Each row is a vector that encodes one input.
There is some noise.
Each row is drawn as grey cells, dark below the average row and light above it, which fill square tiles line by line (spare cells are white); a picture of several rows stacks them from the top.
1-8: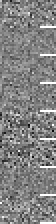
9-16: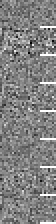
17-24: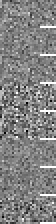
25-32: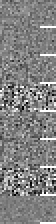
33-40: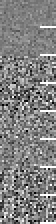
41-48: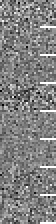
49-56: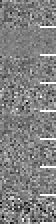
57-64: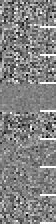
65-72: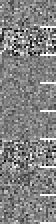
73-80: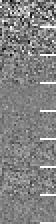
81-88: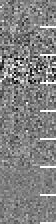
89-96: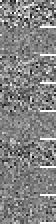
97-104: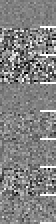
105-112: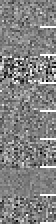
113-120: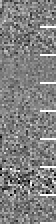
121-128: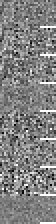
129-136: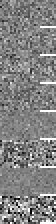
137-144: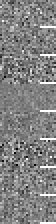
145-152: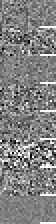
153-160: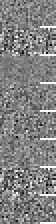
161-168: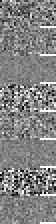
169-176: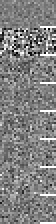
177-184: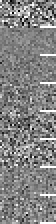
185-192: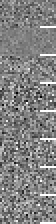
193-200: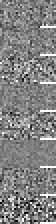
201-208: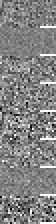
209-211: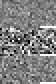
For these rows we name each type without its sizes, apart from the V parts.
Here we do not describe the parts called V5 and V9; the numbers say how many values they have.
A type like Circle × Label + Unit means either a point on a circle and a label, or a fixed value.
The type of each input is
Line × Line × (Tree + V5) + V9.
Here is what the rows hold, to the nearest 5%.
About 75% of them hold a point on each of two lines, together with either a node of a tree, or a value of V5. The rest hold a value of V9.
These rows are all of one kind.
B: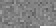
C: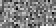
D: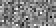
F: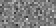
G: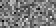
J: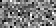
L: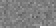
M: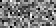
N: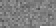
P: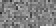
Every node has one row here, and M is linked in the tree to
B and D.
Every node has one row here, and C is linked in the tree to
F and J.
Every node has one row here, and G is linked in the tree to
L and N.
